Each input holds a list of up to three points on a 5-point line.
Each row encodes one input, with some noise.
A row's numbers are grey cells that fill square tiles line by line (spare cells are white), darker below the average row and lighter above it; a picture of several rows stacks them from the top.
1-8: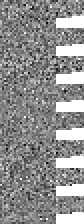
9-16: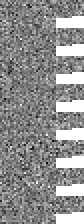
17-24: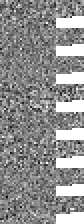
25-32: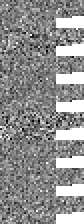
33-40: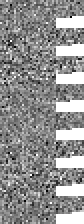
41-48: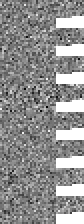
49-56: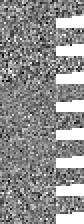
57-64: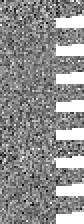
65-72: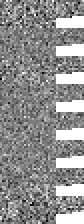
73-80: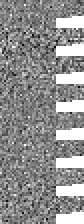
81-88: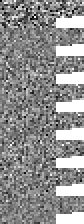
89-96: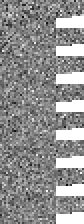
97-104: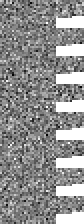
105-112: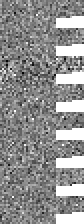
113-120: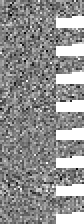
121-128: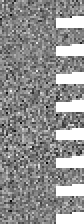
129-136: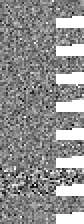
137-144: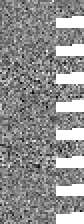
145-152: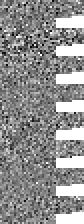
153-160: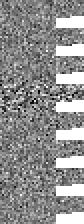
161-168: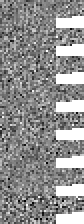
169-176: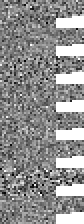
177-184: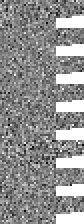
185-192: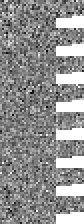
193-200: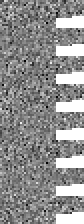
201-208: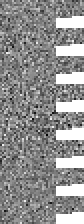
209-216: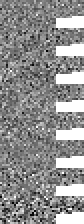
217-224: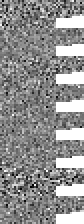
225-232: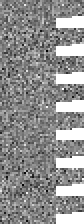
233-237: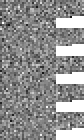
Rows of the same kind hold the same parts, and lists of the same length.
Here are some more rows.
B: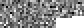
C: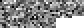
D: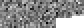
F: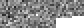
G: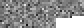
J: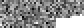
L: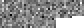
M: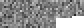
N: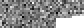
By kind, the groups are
B, G, L, M
C
D, J, N
F

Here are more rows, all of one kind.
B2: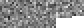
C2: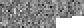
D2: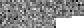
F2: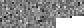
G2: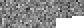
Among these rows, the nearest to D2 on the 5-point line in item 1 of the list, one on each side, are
C2 and G2.
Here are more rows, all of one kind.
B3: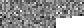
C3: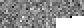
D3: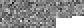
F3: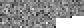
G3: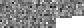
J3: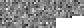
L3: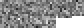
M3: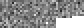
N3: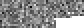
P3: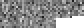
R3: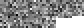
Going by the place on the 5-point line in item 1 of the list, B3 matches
D3, M3, P3 and R3.
